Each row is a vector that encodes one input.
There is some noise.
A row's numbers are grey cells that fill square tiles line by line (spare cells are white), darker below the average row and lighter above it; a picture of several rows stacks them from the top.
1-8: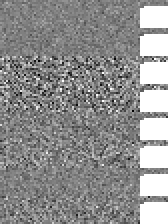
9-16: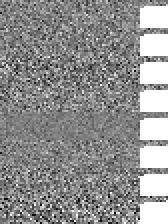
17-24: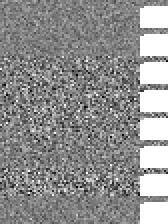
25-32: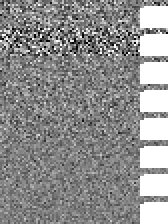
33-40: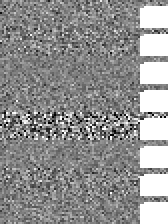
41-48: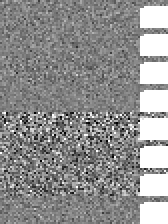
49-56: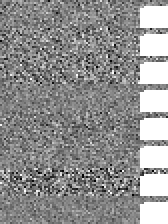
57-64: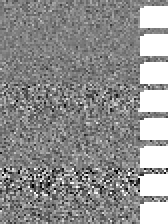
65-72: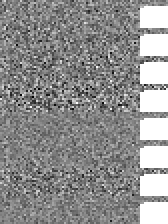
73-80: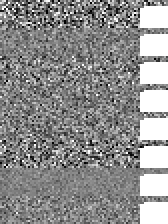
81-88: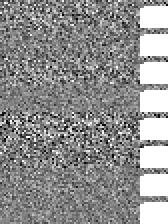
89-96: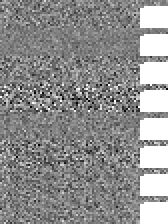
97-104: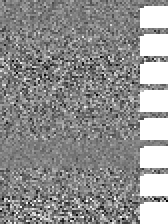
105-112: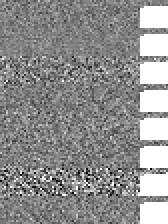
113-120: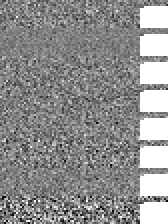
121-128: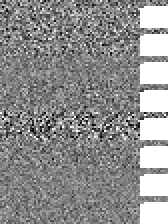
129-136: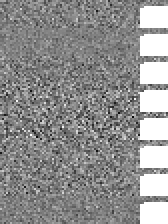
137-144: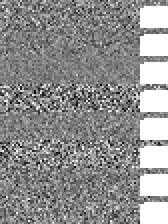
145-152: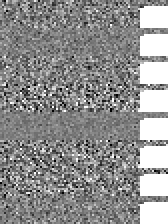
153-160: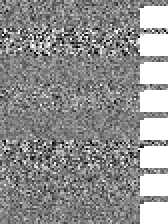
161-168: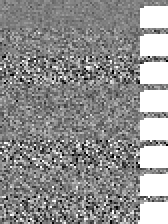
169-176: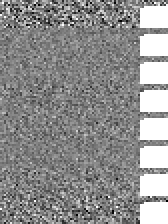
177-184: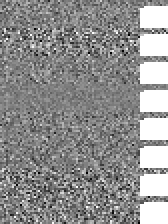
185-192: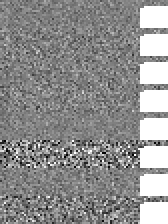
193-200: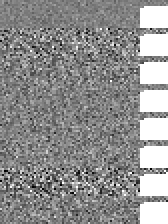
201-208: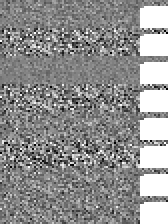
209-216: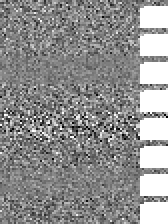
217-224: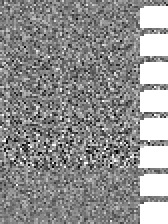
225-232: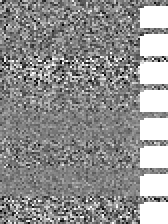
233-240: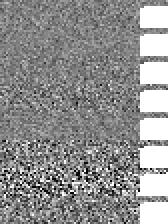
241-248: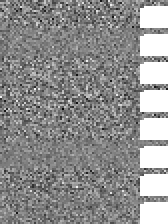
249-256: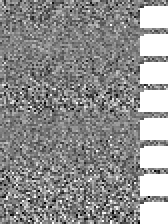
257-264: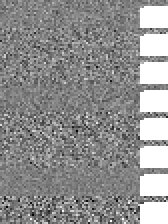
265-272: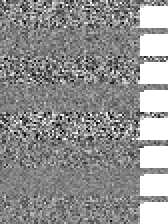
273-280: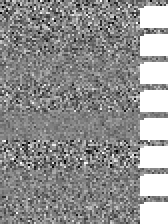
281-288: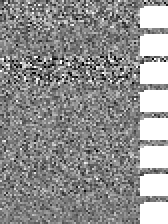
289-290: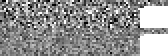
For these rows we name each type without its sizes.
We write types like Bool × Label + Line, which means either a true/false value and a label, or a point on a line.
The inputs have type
Bool × (Circle + Unit) × ((Circle + Unit) × Tree + Unit).
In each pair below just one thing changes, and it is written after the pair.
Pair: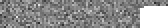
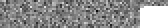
the node of the tree
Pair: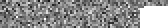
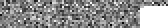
the true/false value
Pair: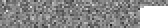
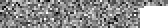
the place on the circle
